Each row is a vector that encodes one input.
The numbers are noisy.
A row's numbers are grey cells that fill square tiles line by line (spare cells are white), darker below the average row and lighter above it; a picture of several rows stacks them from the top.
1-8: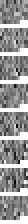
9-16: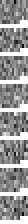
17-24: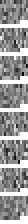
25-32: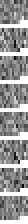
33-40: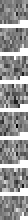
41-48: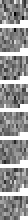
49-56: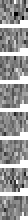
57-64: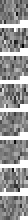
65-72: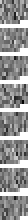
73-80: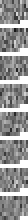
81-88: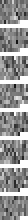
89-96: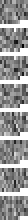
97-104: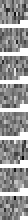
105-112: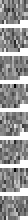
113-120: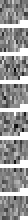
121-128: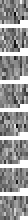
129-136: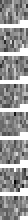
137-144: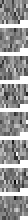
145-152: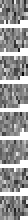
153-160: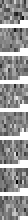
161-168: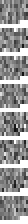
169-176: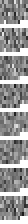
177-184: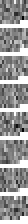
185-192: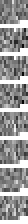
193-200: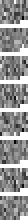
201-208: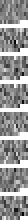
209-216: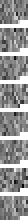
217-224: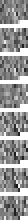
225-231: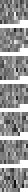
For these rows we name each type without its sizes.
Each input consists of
a point on a line and a true/false value, together with either a point on a circle, or a fixed value.
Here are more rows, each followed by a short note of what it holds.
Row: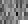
a point on a line and a true/false value
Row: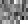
a point on a line and a true/false value
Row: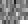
a point on a circle, a point on a line and a true/false value
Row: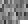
a point on a line and a true/false value
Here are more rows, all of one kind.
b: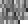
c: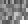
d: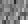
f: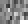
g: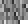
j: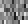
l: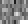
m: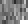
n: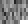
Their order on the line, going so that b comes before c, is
g, f, b, c, n, m, j, d, l.
